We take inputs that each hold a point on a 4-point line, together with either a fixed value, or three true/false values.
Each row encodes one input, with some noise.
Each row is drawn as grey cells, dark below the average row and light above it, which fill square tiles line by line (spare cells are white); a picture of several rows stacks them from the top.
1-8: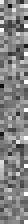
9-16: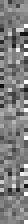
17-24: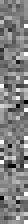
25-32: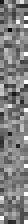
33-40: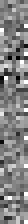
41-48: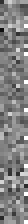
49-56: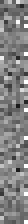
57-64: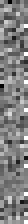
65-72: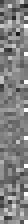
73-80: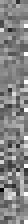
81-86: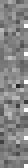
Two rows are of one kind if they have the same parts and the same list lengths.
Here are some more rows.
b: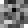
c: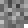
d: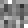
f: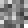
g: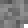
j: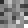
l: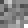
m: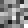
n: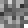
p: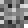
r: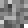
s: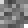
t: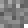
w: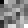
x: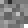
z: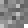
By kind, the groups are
b, d, f, g, j, l, m, n, p, r, s, t, w
c, x, z

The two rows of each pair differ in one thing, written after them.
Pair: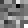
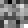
the place on the 4-point line
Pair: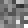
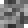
one of the three true/false values
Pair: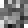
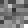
the place on the 4-point line
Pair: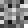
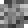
one of the three true/false values
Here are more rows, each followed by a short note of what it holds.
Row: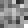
a point on a 4-point line
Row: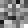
a point on a 4-point line and three true/false values
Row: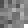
a point on a 4-point line and three true/false values
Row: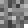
a point on a 4-point line and three true/false values
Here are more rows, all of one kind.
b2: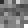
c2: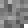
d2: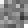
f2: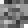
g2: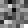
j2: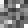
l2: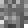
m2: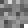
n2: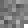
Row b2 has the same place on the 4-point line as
f2, l2 and n2.
